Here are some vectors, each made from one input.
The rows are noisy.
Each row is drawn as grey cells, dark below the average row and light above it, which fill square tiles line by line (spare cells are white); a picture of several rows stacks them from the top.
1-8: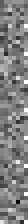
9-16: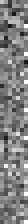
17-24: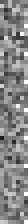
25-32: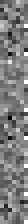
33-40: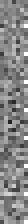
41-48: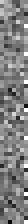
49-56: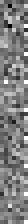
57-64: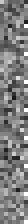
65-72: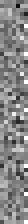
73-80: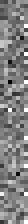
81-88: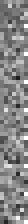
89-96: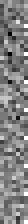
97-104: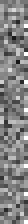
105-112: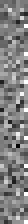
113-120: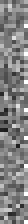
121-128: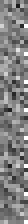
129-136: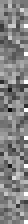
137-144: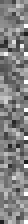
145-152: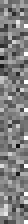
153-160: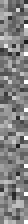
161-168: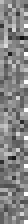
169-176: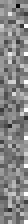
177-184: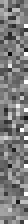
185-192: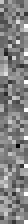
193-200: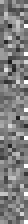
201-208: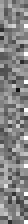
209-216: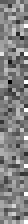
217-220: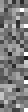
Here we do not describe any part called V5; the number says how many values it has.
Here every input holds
a point on a 4-point line and a value of V5, together with either three true/false values, or a list of up to two points on an 8-point line.
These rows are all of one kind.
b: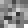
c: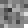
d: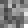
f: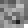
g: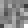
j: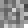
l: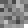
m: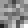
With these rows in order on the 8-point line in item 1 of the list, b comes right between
g and m.
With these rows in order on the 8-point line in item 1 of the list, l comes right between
j and m.
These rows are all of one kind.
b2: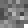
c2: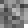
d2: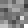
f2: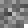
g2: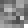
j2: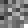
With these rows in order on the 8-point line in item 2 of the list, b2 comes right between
f2 and g2.
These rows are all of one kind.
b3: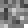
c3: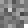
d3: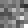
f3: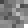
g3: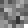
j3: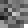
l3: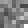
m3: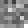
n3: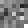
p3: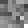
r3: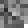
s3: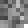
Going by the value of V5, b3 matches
f3, p3 and r3.
